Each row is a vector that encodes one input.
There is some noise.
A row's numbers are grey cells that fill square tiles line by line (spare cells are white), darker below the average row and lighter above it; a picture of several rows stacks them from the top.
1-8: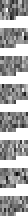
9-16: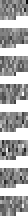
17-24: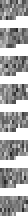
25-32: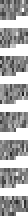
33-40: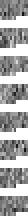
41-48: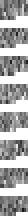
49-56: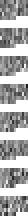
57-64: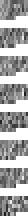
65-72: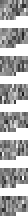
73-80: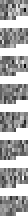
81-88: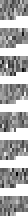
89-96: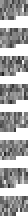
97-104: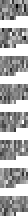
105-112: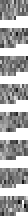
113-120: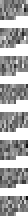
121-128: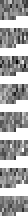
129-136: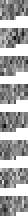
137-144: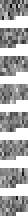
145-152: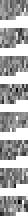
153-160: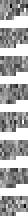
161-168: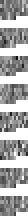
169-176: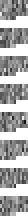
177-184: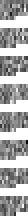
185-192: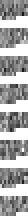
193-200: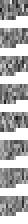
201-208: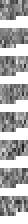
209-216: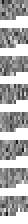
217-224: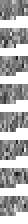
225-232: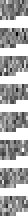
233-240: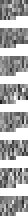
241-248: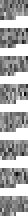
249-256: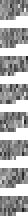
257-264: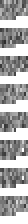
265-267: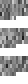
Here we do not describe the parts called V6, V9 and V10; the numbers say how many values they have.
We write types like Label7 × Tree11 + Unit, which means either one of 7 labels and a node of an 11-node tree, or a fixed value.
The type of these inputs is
(Line5 + Tree11) × V6 + (Line8 + V10) × V9.
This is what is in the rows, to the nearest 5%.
About 50% of them hold a value of V6, together with either a point on a 5-point line, or a node of an 11-node tree. The rest hold a value of V9, together with either a point on an 8-point line, or a value of V10.
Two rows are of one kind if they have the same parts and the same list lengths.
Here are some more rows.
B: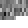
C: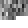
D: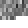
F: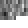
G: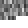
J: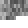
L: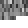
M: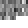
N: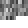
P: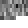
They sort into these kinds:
B, M
C, D, J, N
F
G, L, P

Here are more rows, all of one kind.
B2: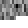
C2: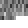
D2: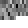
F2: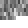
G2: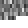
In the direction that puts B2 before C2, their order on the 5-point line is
B2, G2, C2, D2, F2.
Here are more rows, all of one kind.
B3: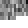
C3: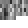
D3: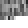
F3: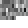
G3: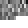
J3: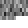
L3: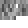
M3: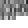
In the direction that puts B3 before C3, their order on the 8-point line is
L3, D3, M3, J3, F3, B3, G3, C3.
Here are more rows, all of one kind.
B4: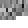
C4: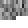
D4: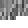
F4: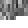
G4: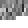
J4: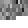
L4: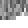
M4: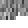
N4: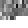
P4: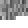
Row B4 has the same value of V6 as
D4, G4 and N4.
